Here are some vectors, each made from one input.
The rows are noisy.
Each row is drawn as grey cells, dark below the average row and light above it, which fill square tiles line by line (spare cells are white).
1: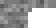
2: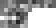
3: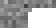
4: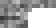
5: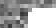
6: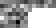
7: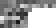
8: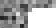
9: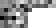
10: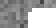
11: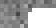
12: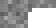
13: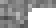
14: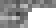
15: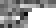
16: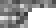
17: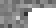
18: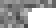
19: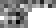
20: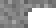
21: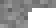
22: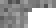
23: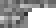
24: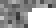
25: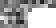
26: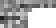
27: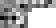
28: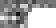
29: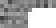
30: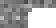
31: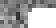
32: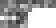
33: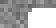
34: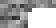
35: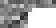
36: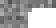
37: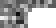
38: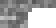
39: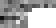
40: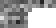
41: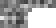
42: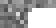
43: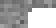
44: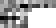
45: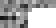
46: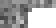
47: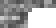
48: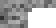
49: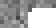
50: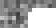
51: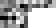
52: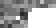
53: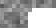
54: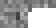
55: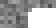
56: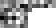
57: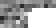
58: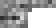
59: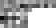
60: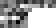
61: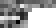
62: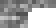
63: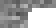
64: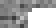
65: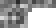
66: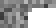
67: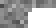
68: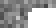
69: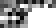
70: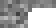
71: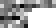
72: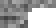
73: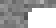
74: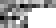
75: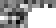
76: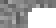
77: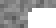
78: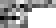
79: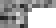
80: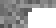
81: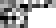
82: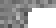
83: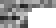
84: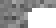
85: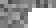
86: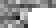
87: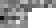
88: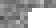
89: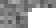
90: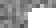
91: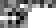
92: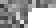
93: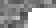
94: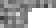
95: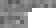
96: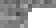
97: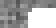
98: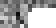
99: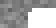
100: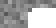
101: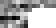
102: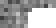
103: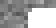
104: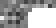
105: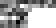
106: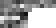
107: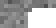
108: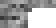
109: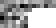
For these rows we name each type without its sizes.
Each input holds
a point on a line, together with either a label, or a point on a line.
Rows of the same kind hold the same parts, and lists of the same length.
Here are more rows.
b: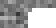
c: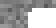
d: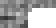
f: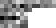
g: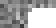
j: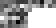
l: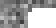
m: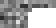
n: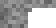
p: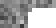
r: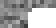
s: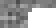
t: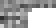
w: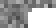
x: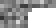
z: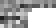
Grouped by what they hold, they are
b, c, l, m, s, t, x, z
d, f, g, j, n, p, r, w

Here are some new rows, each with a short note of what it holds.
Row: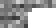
a label and a point on a line
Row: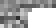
a point on each of two lines
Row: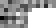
a point on each of two lines
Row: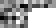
a point on each of two lines
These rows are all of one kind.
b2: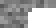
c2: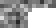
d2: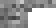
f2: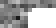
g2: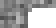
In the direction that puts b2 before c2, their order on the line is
d2, g2, f2, b2, c2.
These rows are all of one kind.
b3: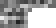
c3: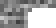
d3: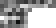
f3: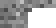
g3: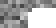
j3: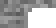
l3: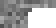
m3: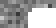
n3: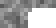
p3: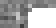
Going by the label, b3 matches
c3, d3, g3 and j3.
